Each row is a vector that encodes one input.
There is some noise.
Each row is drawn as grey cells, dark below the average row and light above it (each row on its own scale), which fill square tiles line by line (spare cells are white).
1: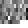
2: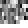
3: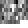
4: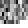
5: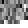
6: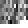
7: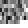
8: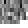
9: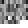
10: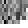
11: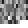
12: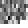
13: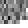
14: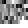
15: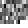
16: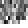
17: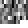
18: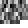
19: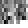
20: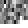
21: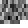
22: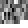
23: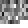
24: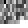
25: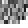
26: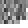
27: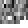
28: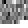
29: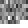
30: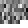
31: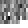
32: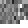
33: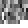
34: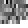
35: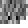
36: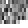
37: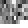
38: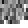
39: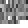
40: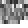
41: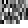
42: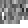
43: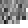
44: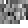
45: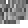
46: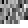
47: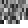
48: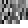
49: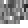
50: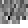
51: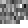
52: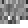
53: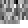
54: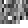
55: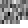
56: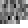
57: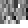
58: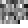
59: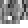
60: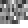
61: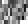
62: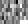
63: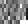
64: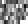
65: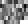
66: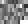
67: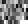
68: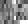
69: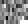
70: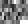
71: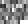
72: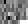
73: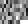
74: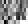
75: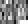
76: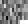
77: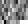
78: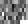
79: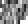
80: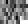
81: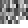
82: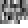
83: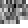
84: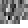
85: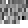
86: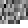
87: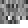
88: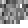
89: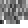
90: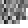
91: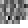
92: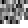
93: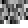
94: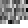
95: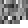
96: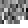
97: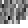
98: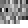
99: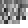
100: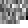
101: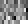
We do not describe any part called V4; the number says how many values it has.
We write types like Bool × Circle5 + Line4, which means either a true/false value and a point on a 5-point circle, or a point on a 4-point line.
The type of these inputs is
Bool × (Line5 + V4).
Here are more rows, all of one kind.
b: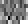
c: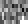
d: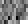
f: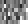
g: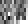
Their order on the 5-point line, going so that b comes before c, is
g, f, b, d, c.
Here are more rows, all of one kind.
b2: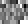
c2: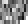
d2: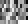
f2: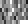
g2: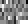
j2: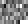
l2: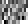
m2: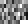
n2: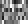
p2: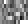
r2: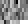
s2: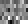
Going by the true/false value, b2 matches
c2, j2, m2 and p2.
